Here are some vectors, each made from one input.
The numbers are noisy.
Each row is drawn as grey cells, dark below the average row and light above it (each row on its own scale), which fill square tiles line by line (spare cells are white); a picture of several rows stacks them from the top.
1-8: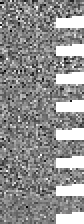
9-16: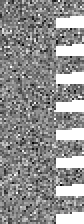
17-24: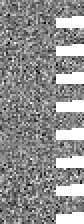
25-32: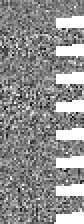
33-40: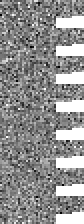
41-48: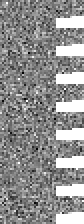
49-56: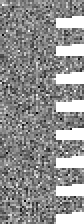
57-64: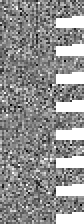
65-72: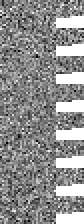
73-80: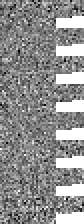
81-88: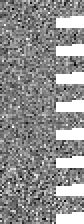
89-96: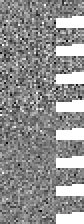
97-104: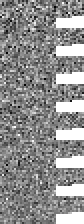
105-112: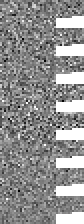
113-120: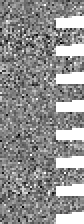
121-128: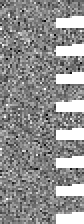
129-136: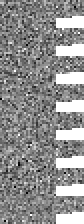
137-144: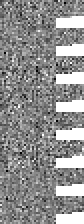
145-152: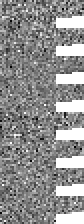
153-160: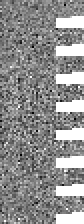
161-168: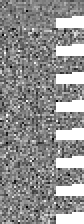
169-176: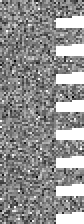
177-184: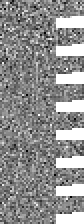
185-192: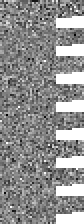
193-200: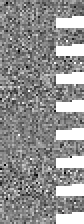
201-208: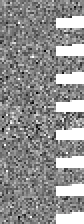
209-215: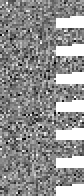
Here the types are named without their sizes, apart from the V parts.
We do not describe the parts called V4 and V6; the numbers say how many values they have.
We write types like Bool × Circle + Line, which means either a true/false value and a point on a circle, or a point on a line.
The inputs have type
Bool × V6 + Line × (Line + V4) × (Tree + Unit).
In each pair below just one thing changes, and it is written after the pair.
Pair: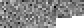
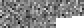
the node of the tree
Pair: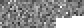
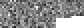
the node of the tree
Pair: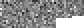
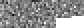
the node of the tree
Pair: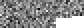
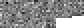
the value of V4
